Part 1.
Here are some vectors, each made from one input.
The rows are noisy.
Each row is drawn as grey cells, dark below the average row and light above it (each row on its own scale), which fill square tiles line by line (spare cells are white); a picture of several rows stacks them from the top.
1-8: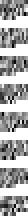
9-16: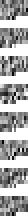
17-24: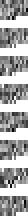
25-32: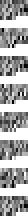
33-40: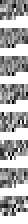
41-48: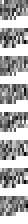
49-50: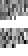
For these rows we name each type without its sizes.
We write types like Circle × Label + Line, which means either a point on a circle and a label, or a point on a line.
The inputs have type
Line × Line.
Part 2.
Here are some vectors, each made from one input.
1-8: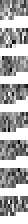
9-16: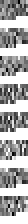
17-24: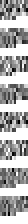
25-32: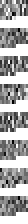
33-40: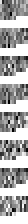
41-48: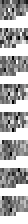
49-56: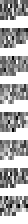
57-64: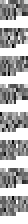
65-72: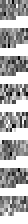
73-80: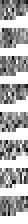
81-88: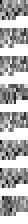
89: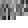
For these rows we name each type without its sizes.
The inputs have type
Label.
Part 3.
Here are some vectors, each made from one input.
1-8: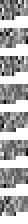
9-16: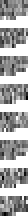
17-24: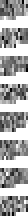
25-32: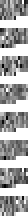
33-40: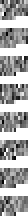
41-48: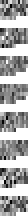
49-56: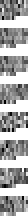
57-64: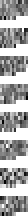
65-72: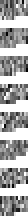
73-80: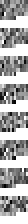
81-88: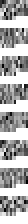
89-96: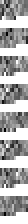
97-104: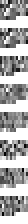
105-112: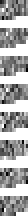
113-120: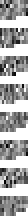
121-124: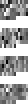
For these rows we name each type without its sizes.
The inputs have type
Bool × Bool × Bool × Bool × Bool.
